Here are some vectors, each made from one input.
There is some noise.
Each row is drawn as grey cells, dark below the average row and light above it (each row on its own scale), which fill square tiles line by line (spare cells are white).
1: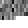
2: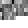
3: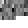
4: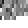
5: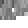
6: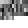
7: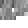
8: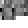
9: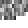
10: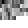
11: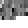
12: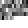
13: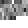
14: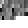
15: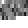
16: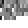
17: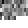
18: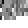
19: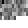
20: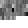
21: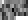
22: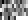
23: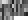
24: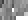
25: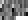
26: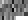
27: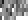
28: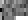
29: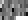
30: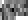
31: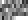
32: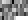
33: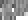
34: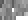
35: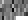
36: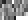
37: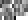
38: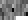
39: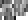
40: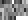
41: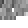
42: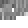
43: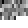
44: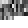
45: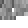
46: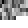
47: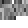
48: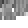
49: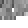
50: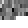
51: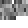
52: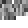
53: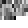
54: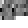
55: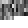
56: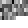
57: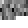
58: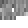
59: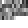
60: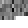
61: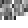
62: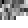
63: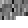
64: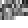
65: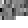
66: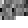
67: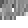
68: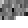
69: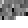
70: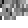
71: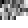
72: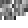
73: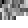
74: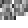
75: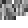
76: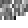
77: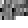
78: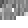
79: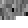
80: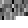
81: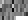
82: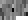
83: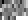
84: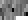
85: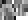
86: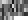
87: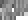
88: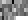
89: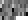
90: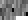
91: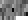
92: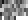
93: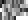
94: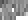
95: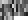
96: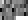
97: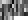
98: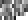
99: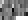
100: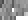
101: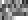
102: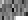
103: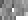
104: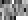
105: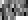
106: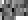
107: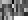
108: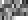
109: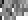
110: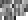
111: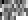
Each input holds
a point on an 8-point circle and a true/false value.
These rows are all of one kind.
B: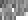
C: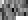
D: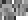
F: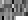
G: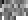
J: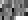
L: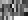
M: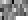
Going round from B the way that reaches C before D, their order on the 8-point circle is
B, C, D, J, G, F, L, M.
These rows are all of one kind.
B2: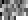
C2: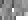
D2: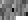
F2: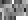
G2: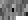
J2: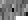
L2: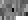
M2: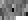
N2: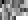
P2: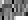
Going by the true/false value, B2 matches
C2, F2 and N2.
